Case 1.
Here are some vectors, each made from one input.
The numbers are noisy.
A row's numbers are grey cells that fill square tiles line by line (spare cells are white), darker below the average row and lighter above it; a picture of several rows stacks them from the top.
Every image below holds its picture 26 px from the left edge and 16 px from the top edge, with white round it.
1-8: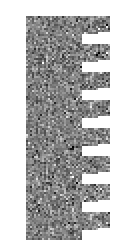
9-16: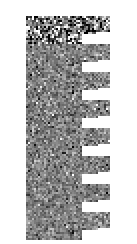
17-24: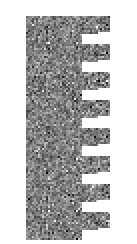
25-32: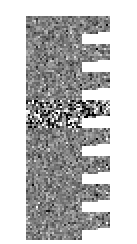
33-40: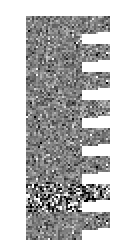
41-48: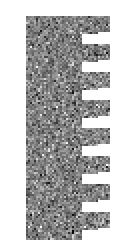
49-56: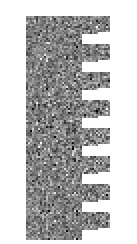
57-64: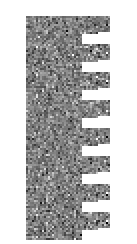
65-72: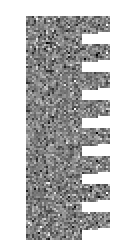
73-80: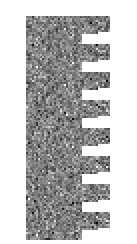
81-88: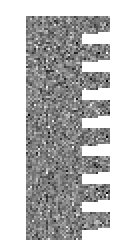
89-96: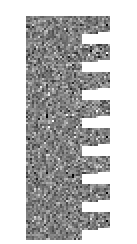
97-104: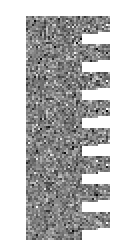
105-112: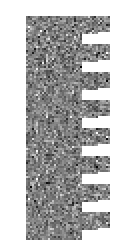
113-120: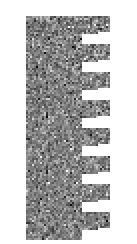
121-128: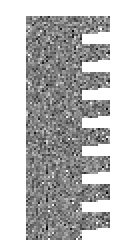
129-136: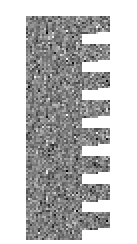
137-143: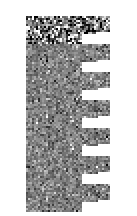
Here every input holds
either a point on a 14-point circle, a point on a 5-point line, a point on an 11-point line and a true/false value, or a fixed value.
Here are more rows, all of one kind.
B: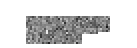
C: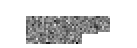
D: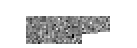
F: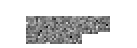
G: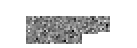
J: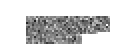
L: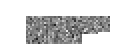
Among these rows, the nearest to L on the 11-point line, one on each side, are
D and G.
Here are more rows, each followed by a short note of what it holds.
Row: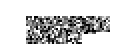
a fixed value
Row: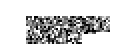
a fixed value
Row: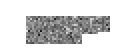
a point on a 14-point circle, a point on a 5-point line, a point on an 11-point line and a true/false value
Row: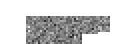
a point on a 14-point circle, a point on a 5-point line, a point on an 11-point line and a true/false value
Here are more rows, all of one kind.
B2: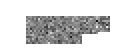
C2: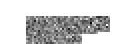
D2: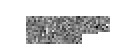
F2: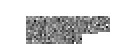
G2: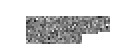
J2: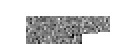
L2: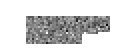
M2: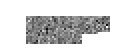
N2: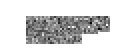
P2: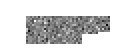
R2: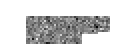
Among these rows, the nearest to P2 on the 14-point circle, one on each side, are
G2 and N2.
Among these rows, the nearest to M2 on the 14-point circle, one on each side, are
L2 and R2.
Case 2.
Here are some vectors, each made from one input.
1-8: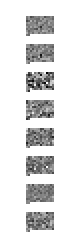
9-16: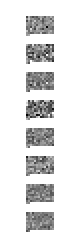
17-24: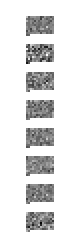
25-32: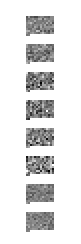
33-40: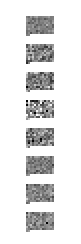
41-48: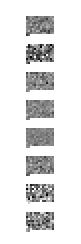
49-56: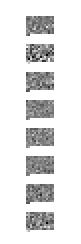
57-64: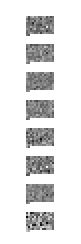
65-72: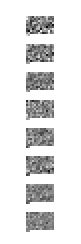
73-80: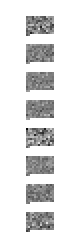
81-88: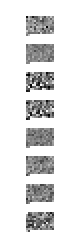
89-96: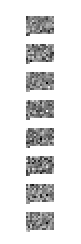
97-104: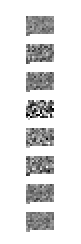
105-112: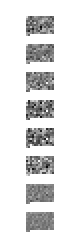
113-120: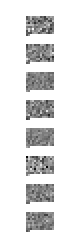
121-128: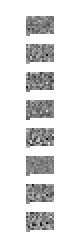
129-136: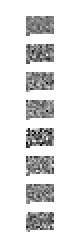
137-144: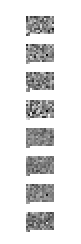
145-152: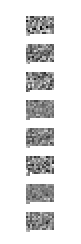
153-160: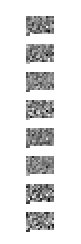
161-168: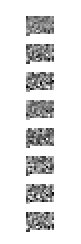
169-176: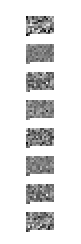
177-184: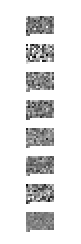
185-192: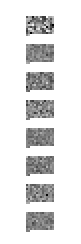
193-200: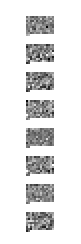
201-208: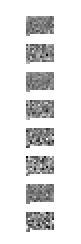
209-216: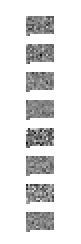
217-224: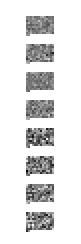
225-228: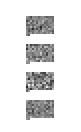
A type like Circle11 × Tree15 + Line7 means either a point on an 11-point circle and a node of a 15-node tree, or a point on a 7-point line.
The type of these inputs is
Line3 × Line3 × (Tree11 + Unit) + Line13.
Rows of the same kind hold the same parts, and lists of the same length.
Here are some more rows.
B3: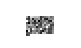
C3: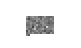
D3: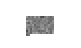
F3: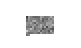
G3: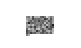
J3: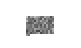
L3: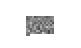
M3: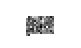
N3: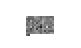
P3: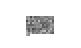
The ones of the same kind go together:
B3, C3, D3, L3, P3
F3, G3, J3
M3, N3

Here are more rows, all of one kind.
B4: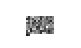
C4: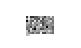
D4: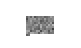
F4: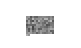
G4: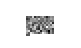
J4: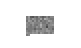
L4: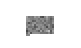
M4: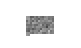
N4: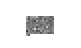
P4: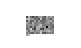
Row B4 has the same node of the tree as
D4, J4 and L4.
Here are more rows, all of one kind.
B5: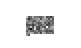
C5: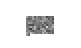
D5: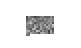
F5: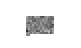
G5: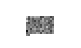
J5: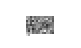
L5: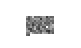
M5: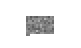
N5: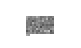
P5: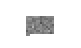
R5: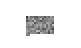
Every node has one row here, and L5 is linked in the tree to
C5 and P5.
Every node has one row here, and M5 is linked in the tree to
F5 and P5.
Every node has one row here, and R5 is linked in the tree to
D5.
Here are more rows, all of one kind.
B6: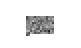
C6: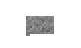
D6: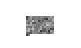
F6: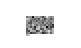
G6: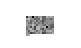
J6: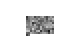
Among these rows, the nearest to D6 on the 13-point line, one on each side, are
C6 and J6.
